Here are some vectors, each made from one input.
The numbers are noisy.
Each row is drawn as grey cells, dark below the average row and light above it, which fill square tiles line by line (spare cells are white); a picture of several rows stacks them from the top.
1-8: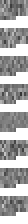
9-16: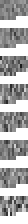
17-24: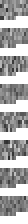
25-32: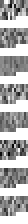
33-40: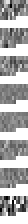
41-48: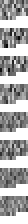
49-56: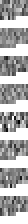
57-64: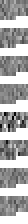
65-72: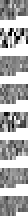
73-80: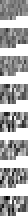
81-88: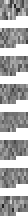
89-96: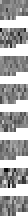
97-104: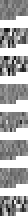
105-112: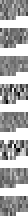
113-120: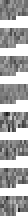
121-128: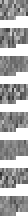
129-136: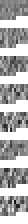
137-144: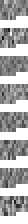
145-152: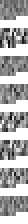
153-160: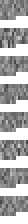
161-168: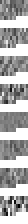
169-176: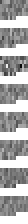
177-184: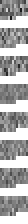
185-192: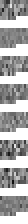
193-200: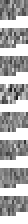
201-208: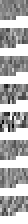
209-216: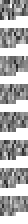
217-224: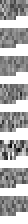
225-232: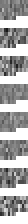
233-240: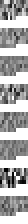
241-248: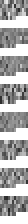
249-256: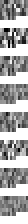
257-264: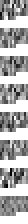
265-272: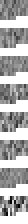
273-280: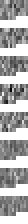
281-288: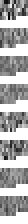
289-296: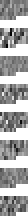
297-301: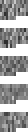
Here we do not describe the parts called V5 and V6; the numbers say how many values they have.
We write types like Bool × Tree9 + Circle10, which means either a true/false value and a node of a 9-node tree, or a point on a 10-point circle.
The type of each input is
Bool × (Label8 + V5 × V6).
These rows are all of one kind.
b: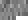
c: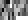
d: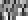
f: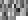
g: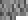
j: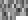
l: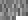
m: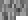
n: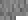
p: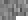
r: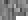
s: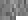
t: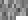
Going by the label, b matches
j, p and r.
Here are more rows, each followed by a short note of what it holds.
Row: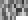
one of 8 labels and a true/false value
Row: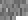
a true/false value, a value of V5 and a value of V6
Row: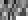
a true/false value, a value of V5 and a value of V6
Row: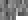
a true/false value, a value of V5 and a value of V6
